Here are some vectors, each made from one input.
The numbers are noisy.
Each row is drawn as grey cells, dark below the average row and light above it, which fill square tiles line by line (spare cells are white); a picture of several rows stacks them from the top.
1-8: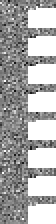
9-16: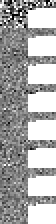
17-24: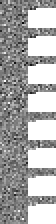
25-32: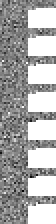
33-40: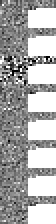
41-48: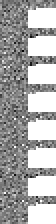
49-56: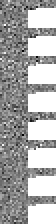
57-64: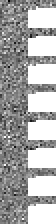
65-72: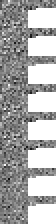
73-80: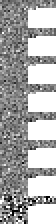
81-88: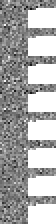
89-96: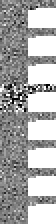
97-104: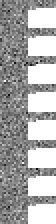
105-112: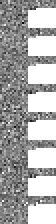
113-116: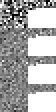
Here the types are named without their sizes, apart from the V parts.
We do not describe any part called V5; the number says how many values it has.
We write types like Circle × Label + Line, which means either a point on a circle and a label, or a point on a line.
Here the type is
List(Bool × V5).
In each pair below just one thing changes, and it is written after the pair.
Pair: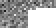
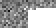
the value of V5 in item 1 of the list
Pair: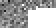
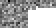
the value of V5 in item 1 of the list
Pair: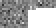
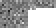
the value of V5 in item 2 of the list
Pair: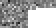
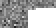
the value of V5 in item 1 of the list
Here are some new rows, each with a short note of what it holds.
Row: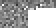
a list of two items
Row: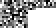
the empty list
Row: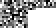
the empty list
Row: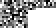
the empty list
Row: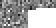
a list of one item
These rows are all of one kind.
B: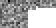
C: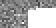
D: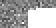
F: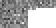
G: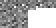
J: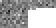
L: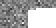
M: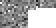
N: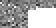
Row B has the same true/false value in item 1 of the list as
F and J.
